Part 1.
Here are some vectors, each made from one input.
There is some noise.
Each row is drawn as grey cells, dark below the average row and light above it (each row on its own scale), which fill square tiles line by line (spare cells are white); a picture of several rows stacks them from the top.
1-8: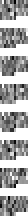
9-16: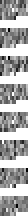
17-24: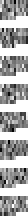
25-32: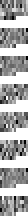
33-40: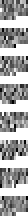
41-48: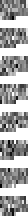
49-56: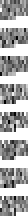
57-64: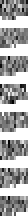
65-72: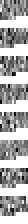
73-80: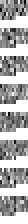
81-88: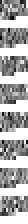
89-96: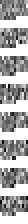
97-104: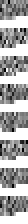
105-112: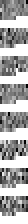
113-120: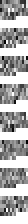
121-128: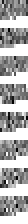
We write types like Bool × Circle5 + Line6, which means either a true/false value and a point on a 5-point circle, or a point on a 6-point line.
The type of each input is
(Circle11 + Unit) × Label5.
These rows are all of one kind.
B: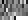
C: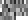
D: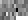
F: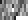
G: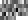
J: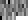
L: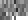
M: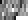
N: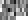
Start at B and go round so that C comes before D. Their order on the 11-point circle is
B, L, C, D, F, M, J, N, G.
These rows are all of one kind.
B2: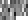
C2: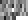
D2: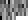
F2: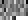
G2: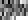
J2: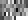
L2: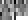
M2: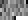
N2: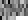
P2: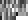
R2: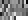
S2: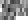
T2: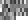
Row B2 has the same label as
L2, S2 and T2.
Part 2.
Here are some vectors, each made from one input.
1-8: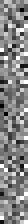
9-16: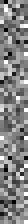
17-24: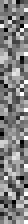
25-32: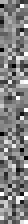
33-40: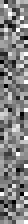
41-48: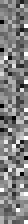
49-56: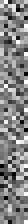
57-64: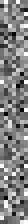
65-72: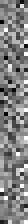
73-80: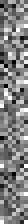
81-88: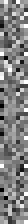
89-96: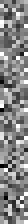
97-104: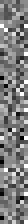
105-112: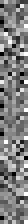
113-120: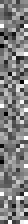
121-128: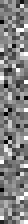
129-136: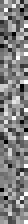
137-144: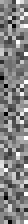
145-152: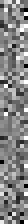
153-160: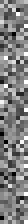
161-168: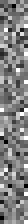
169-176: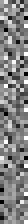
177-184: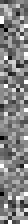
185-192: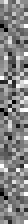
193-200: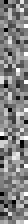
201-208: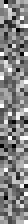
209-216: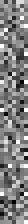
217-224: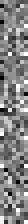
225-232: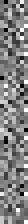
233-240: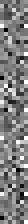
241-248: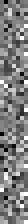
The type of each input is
List2(Line7).
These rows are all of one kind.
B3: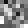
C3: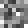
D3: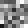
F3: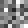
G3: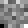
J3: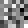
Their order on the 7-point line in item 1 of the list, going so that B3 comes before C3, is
B3, D3, F3, G3, J3, C3.
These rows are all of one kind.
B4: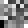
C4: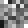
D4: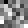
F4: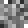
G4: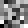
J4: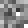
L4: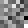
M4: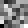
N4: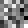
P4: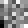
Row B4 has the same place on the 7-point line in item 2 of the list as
C4, G4, J4 and M4.
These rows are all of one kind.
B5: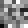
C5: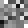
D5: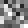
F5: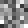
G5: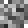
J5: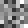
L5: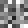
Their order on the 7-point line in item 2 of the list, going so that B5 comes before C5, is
B5, L5, D5, F5, G5, J5, C5.
